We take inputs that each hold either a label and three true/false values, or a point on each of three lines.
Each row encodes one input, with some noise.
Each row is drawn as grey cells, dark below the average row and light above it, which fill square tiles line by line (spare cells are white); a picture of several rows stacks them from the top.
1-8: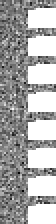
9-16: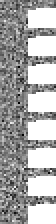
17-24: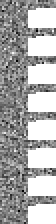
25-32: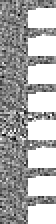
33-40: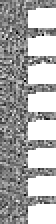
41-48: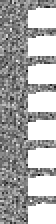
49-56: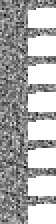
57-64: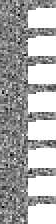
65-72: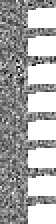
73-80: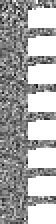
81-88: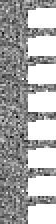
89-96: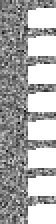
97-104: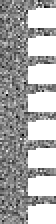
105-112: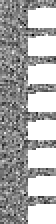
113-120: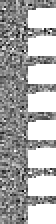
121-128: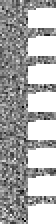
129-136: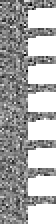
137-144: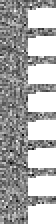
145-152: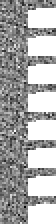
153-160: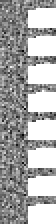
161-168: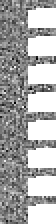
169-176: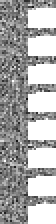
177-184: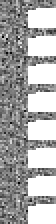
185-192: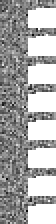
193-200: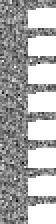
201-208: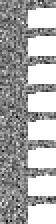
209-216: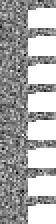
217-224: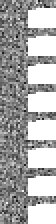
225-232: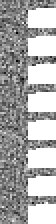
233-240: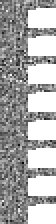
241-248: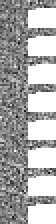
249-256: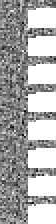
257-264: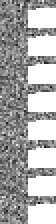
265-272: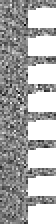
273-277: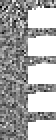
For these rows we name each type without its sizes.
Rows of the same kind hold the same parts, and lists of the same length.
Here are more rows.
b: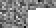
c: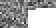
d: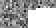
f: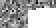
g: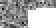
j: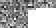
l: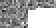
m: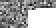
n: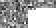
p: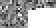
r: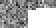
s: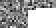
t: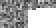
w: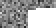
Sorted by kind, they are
b, c, l, m, s, w
d, f, g, j, n, p, r, t

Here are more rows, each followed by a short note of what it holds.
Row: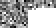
a point on each of three lines
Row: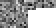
a label and three true/false values
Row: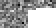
a point on each of three lines
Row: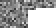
a label and three true/false values
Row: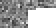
a label and three true/false values
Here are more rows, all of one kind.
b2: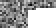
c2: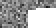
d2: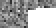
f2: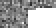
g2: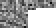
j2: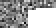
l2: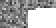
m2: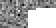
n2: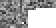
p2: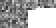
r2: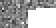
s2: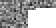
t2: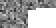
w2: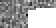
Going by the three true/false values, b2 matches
f2, j2, n2 and s2.
